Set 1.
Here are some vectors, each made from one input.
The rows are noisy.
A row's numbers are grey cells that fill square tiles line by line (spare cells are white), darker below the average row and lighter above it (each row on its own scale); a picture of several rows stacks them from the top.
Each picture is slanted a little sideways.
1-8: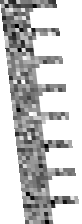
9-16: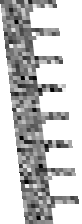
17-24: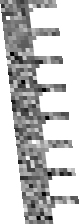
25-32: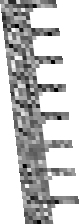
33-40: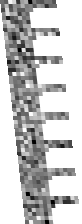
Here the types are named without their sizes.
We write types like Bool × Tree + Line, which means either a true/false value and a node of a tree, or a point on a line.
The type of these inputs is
Label.
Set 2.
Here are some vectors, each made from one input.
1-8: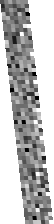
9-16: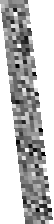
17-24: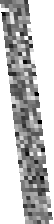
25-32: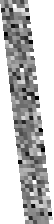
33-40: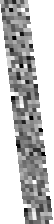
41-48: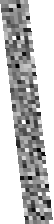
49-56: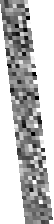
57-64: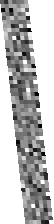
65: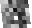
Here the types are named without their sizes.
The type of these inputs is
Tree + Unit.
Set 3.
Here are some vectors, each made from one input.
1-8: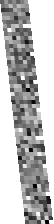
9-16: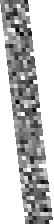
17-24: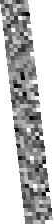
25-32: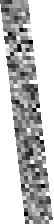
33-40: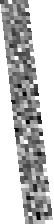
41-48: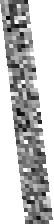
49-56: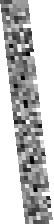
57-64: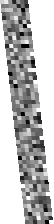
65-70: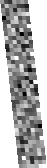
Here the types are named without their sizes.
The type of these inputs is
Line.
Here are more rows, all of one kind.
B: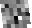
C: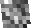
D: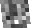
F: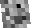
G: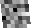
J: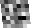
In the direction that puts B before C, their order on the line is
B, F, J, C, G, D.
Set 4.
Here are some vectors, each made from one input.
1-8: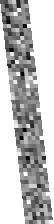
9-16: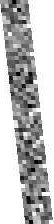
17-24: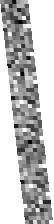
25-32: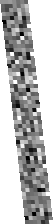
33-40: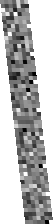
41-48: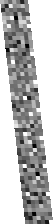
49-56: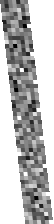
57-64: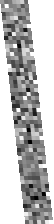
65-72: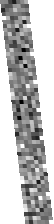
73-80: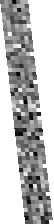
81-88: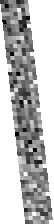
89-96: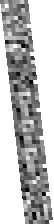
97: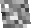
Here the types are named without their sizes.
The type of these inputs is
Tree + Unit.
